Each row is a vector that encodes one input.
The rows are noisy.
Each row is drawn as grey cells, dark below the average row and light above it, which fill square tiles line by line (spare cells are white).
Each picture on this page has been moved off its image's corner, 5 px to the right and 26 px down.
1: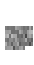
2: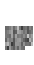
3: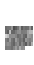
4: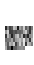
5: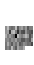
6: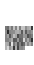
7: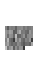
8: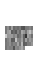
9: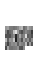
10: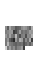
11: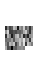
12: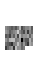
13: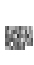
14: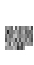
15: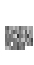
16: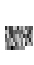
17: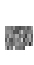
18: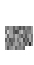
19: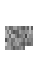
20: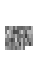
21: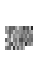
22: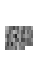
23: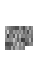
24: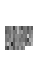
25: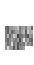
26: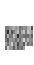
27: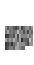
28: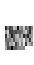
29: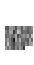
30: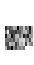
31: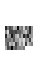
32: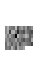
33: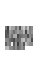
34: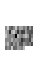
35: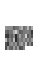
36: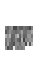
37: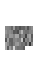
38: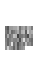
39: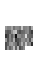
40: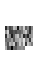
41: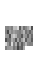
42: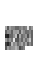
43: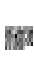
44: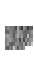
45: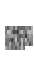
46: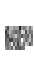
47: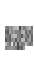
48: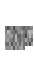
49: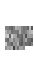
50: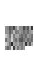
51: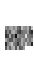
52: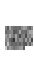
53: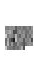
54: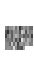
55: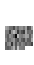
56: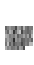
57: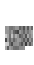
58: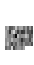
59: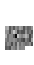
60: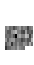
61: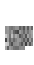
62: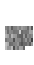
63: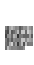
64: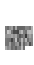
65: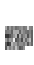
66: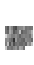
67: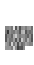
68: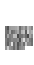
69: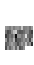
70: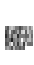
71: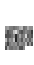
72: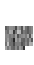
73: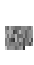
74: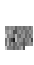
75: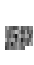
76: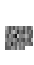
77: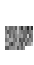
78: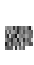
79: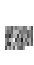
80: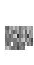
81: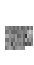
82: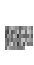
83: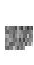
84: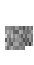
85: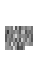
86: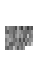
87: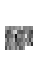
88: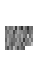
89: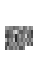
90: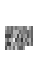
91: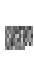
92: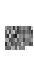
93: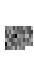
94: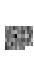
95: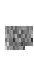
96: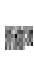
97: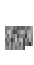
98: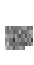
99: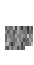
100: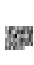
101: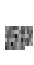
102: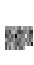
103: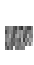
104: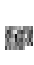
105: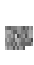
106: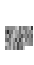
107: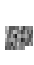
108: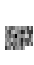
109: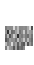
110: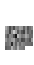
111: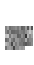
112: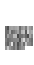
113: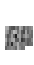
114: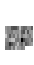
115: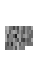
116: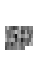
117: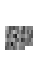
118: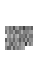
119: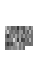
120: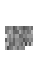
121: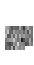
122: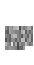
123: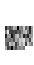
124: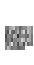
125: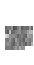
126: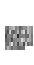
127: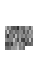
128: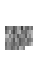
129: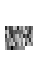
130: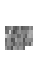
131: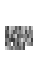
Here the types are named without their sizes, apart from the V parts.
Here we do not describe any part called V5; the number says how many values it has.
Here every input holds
a list of items, each either a point on a line, or a true/false value and a value of V5.
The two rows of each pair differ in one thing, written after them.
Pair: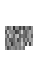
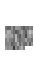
the value of V5 in item 1 of the list
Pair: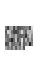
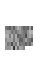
the value of V5 in item 2 of the list
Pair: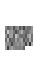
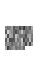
the value of V5 in item 2 of the list
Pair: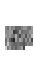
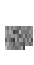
the value of V5 in item 2 of the list
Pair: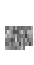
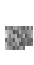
the true/false value in item 1 of the list
